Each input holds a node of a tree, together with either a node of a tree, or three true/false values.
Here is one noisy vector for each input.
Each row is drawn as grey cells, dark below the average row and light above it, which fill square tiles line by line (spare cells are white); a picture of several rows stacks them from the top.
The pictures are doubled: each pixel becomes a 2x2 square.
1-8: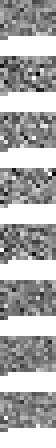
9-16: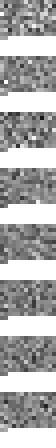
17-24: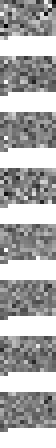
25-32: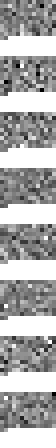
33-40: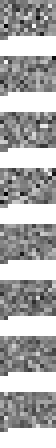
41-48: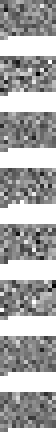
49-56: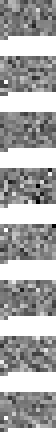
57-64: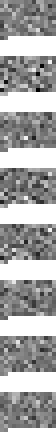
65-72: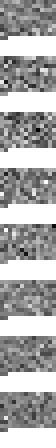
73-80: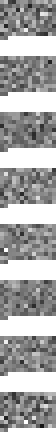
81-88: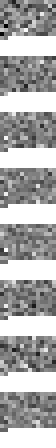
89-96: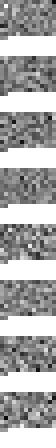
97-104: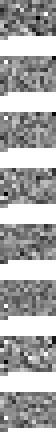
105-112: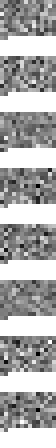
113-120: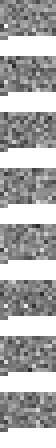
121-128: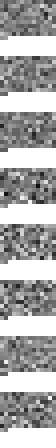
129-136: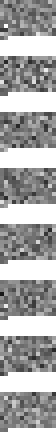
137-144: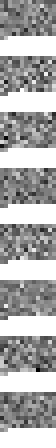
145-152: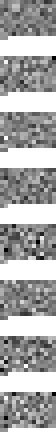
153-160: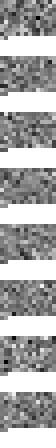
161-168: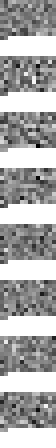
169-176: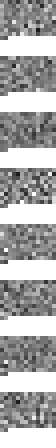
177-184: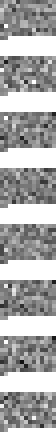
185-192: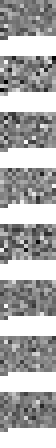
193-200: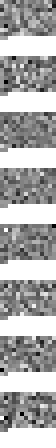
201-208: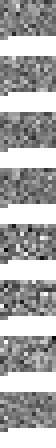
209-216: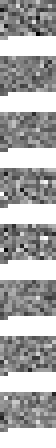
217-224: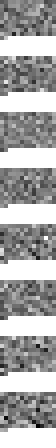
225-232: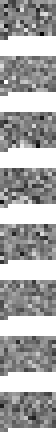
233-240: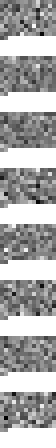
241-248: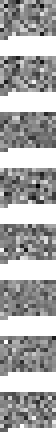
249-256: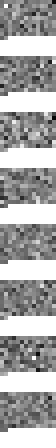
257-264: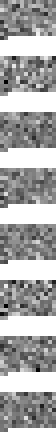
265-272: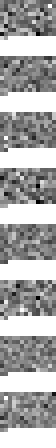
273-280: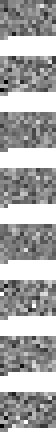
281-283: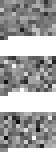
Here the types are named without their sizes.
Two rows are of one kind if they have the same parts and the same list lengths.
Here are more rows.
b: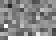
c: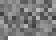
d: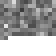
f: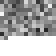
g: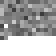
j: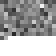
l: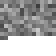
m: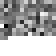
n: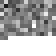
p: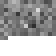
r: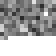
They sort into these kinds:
b, c, d, g, j, l, p
f, m, n, r

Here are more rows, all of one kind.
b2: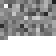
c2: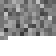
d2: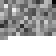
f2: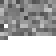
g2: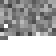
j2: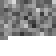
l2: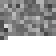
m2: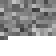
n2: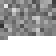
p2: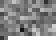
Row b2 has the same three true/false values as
f2, g2 and n2.
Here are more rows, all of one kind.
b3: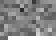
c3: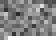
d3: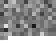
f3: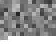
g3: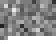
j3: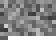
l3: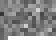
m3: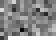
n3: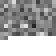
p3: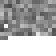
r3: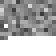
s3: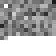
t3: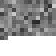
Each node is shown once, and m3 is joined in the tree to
b3.
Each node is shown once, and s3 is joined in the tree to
g3.
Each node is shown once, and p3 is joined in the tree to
b3 and r3.
